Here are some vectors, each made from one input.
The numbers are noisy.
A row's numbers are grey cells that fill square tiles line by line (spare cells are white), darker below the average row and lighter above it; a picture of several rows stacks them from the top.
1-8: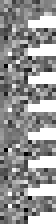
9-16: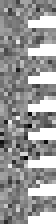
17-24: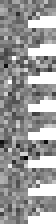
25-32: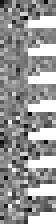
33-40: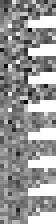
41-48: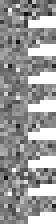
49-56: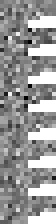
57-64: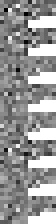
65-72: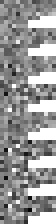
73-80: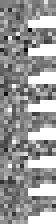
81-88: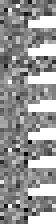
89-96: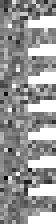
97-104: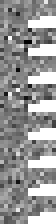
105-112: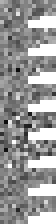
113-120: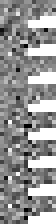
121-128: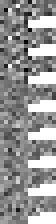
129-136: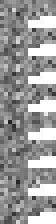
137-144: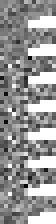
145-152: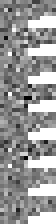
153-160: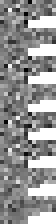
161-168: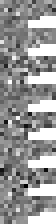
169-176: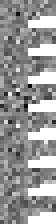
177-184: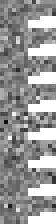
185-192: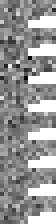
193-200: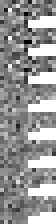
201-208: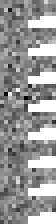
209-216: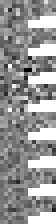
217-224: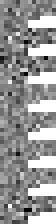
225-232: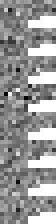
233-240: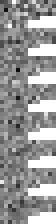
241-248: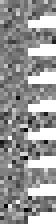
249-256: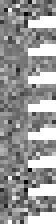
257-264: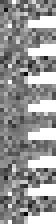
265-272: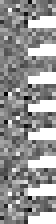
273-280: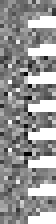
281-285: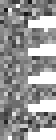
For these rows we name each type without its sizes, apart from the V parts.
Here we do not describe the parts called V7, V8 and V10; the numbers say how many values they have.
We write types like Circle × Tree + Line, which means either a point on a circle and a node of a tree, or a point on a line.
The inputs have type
Bool × V7 + Line + (Tree + V10) × V8.
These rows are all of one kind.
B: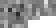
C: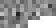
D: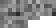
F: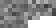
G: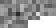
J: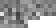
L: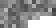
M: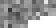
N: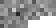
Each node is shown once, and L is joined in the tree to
F.
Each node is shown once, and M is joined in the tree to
G.
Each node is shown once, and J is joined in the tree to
C.
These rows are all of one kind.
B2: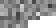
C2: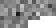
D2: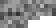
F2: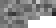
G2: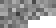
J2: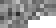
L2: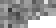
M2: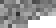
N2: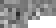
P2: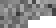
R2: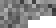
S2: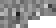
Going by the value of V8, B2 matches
C2, P2, R2 and S2.
